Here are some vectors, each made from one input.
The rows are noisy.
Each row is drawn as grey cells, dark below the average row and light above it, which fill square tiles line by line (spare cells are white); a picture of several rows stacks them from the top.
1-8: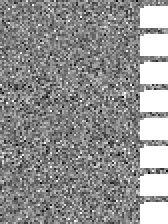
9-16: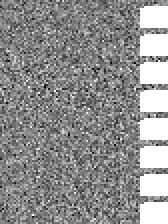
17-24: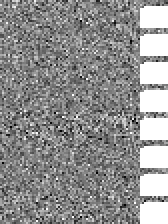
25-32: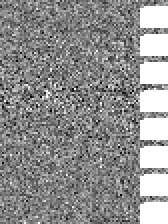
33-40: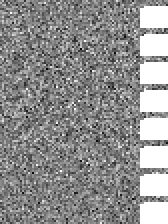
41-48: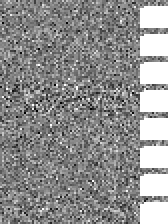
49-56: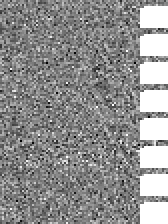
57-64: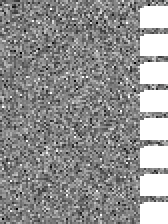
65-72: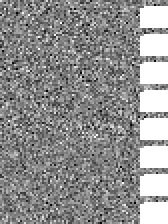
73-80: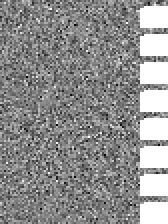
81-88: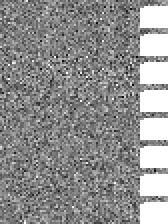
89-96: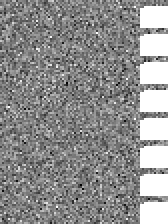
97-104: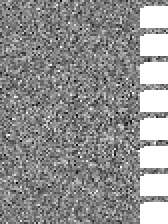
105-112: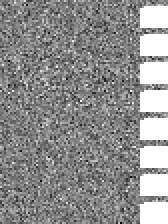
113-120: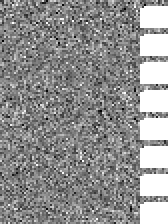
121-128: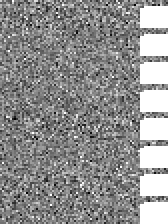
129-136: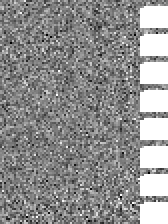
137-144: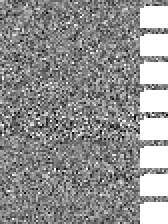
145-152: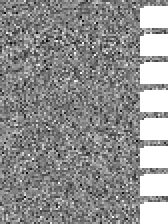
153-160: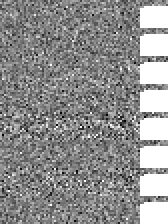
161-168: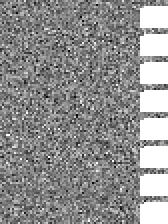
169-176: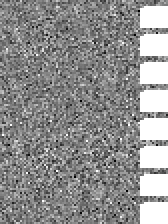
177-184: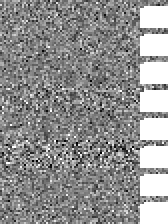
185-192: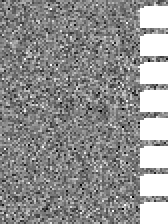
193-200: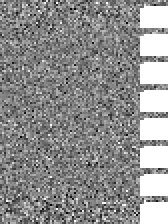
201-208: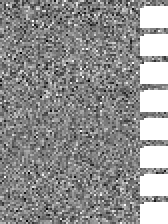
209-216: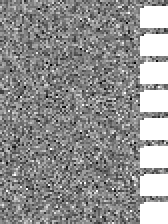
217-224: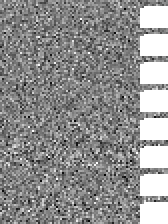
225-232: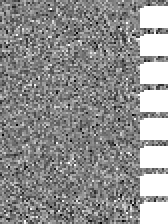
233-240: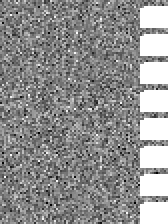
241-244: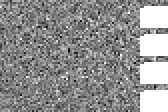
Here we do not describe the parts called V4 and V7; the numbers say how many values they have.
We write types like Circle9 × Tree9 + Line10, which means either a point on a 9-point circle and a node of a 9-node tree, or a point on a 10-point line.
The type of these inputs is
(Bool × Line5 × V4 + V7) × Label8.
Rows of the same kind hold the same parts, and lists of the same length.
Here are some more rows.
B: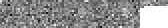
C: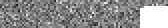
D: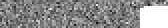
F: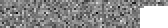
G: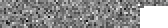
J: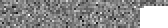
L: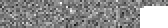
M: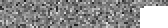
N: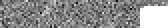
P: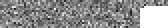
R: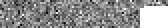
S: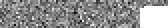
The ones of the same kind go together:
B, M, P, R, S
C, D, F, G, J, L, N

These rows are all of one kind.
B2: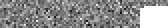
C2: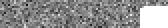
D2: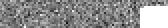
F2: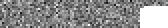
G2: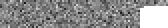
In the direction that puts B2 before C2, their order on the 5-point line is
B2, D2, G2, C2, F2.
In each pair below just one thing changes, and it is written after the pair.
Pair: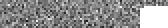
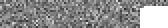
the value of V4
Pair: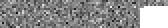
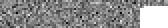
the place on the 5-point line
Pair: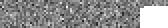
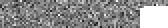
the place on the 5-point line
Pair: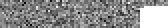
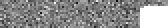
the label
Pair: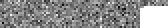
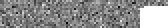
the value of V4
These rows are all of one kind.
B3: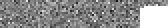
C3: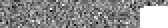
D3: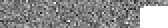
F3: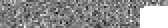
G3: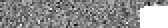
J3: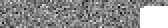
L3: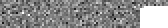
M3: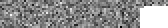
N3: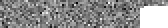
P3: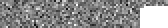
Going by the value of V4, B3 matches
C3, G3, M3 and P3.
